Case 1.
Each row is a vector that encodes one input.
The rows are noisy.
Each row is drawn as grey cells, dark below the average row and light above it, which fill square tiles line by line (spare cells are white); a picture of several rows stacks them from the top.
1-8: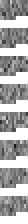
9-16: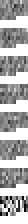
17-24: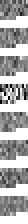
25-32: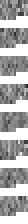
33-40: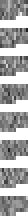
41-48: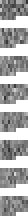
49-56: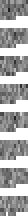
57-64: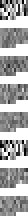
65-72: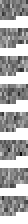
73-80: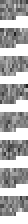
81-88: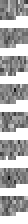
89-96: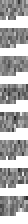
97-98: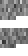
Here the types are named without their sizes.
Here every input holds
either a fixed value, or a node of a tree.
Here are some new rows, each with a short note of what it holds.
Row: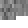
a node of a tree
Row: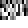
a fixed value
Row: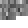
a node of a tree
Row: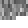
a node of a tree
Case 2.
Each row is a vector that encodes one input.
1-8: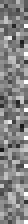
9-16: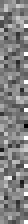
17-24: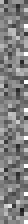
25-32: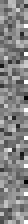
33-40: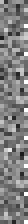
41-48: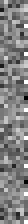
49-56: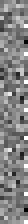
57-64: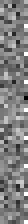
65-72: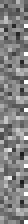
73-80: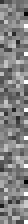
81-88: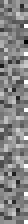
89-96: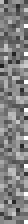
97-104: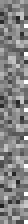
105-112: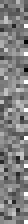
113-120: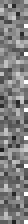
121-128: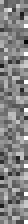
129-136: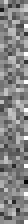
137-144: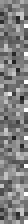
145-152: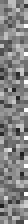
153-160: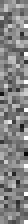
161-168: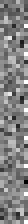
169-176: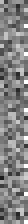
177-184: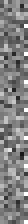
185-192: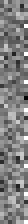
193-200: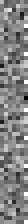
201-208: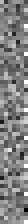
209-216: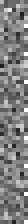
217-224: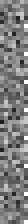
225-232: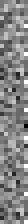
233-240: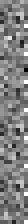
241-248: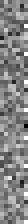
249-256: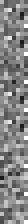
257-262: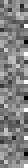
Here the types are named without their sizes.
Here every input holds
a label.
